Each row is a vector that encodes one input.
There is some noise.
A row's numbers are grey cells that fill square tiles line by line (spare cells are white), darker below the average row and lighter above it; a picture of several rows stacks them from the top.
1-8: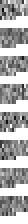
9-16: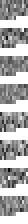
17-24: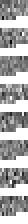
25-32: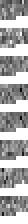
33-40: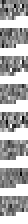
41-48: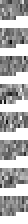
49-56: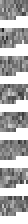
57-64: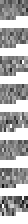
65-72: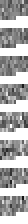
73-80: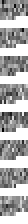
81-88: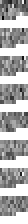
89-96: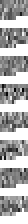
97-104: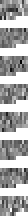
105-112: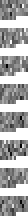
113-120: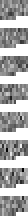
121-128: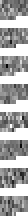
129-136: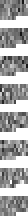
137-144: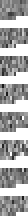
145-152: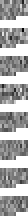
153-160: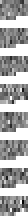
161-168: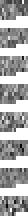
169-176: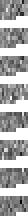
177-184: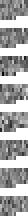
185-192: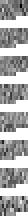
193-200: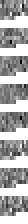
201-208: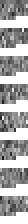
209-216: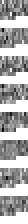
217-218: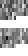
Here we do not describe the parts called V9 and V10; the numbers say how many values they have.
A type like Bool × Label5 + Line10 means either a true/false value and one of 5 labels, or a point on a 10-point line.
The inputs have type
Tree11 × (Tree11 + V10) + V9.
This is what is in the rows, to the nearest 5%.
About 75% of them hold a node of an 11-node tree, together with either a node of an 11-node tree, or a value of V10. The rest hold a value of V9.
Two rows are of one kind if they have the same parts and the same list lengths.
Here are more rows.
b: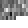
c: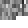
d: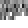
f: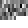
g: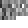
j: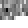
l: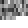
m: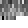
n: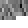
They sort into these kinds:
b, c, g
d, j, l
f, m, n

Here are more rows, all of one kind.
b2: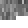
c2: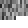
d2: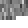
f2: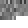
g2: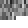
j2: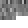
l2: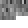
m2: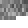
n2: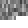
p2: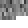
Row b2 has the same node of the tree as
f2, j2, l2 and n2.
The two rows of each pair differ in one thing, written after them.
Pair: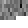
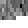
the value of V10
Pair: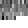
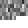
the node of the tree
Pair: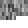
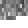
the node of the tree
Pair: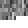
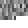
the node of the tree
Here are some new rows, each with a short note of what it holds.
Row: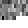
a node of each of two 11-node trees
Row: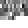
a value of V9
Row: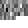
a value of V9
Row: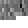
a node of an 11-node tree and a value of V10
